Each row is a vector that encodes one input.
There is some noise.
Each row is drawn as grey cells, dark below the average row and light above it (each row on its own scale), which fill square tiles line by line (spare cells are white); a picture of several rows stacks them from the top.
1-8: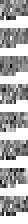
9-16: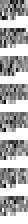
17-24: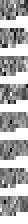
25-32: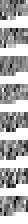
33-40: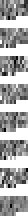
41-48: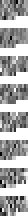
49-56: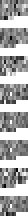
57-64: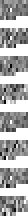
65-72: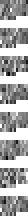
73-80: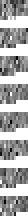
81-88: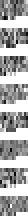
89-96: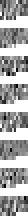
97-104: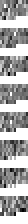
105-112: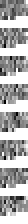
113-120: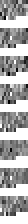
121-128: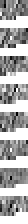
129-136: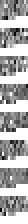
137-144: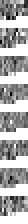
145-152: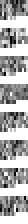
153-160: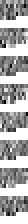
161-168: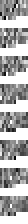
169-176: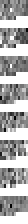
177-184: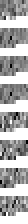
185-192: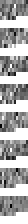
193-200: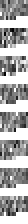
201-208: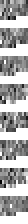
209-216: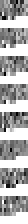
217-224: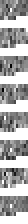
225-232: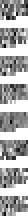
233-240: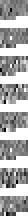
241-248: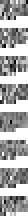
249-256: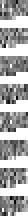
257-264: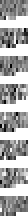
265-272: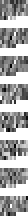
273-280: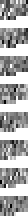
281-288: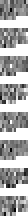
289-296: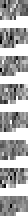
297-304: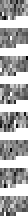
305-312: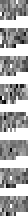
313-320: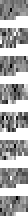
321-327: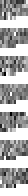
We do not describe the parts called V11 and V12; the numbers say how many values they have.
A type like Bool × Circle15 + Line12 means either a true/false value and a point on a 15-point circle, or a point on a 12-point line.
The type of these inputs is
Bool × Circle5 × (Label8 × Line7 × (Line7 + V11) + V12).
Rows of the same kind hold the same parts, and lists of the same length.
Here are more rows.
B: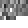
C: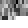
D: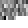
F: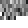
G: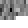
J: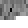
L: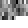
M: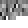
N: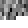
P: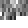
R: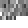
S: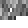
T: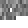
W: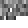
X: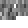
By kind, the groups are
B, C, L, R, T, W
D, F, M, P, S
G, J, N, X

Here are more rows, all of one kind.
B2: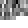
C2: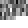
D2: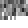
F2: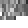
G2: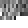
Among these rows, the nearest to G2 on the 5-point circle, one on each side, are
D2 and F2.
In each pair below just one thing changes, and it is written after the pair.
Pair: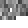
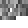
the place on the 7-point line
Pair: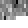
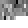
the place on the 7-point line
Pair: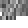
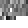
the place on the 5-point circle
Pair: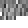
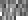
the label
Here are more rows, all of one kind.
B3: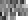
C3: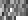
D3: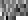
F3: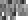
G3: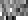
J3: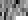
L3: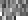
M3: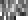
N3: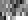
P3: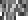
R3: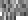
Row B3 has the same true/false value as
F3, J3 and N3.
